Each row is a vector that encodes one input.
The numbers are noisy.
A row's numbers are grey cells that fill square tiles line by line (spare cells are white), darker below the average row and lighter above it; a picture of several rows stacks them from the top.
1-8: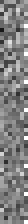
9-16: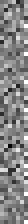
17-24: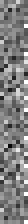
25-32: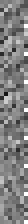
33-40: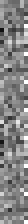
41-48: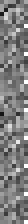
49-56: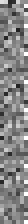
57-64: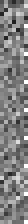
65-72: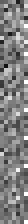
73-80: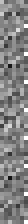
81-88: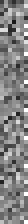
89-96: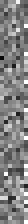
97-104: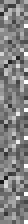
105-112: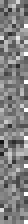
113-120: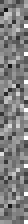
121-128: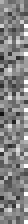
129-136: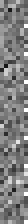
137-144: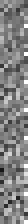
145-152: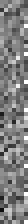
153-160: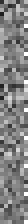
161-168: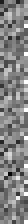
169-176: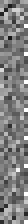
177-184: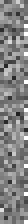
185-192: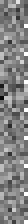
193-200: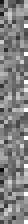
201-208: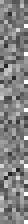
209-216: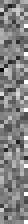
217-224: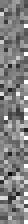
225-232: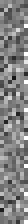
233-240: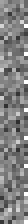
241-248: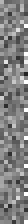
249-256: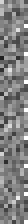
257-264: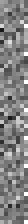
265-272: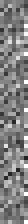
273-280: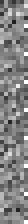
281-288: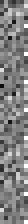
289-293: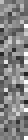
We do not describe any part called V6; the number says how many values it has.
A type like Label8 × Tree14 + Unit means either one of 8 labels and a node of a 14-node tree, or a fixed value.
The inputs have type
(Line5 + V6) × Tree12 + List3(Line7).
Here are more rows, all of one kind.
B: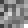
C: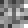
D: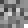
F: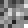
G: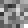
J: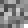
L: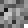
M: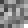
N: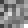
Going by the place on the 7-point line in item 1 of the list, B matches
L, M and N.
